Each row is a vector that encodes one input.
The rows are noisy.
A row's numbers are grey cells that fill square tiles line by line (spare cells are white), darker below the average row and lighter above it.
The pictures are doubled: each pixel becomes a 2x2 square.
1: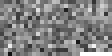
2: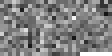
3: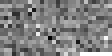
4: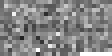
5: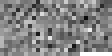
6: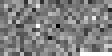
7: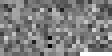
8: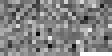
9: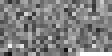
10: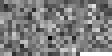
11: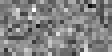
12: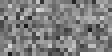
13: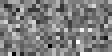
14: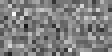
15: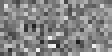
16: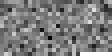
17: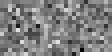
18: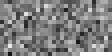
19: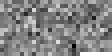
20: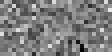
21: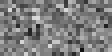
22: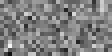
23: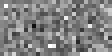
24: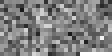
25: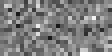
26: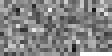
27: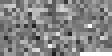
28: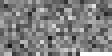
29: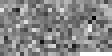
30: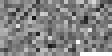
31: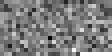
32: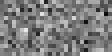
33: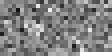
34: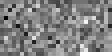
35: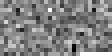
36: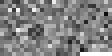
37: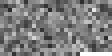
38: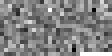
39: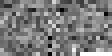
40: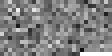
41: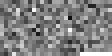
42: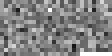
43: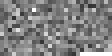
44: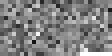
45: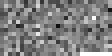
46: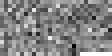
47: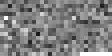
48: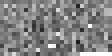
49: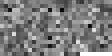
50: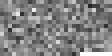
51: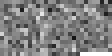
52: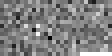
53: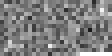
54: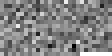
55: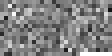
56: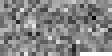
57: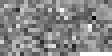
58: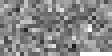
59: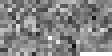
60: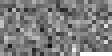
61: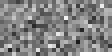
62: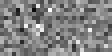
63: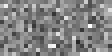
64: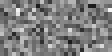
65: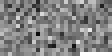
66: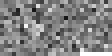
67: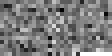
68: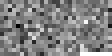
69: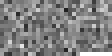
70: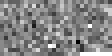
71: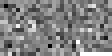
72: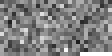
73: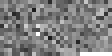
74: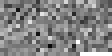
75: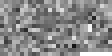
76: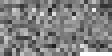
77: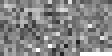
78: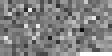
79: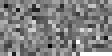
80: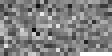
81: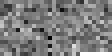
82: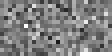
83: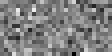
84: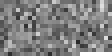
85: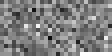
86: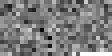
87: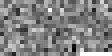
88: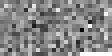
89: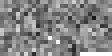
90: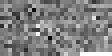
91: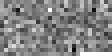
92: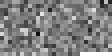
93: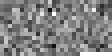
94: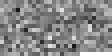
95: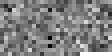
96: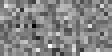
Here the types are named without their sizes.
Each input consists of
a point on a circle, together with a list of points on a line.
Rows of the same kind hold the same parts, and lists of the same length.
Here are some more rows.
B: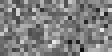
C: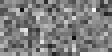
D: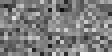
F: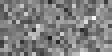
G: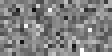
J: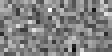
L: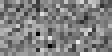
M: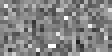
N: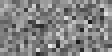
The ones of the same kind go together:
B, D, F, M, N
C
G, J, L

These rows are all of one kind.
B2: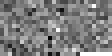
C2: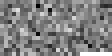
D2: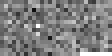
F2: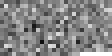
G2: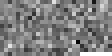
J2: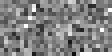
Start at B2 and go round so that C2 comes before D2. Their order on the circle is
B2, C2, J2, F2, G2, D2.
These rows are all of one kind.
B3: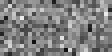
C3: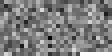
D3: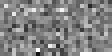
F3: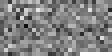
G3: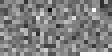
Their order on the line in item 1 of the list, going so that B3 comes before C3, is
B3, D3, G3, C3, F3.
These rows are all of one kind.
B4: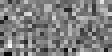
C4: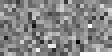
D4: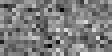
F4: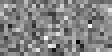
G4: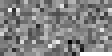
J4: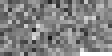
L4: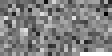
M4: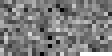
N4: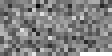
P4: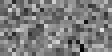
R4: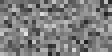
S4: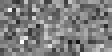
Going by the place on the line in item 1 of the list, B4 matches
D4 and M4.
